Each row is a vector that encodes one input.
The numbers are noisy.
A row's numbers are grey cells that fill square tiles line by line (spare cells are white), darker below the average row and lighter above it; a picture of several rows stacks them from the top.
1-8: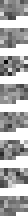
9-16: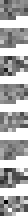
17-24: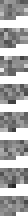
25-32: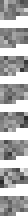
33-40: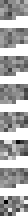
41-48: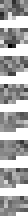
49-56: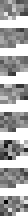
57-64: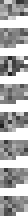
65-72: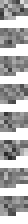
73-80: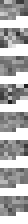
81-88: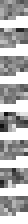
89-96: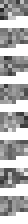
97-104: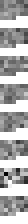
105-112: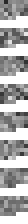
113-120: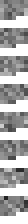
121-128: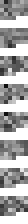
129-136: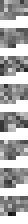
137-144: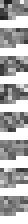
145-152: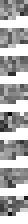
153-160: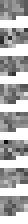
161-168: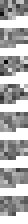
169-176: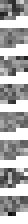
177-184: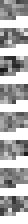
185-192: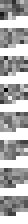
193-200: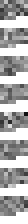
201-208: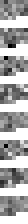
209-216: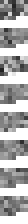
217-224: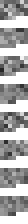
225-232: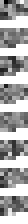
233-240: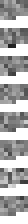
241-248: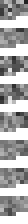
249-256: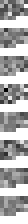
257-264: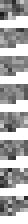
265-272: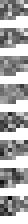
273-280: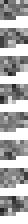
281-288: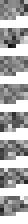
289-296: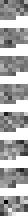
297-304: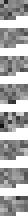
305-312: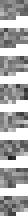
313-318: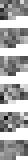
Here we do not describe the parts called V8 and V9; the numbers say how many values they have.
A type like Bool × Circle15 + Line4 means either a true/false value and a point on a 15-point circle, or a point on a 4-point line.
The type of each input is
Bool × (Line4 + V9) + V8.
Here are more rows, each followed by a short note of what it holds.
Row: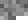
a true/false value and a value of V9
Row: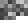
a value of V8
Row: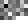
a value of V8
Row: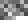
a value of V8
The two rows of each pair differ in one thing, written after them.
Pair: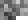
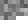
the place on the 4-point line
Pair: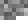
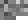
the place on the 4-point line
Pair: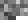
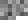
the true/false value
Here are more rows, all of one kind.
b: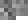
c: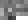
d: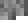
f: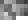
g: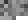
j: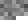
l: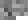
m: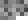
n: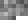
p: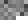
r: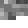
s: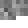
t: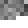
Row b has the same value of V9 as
g and s.
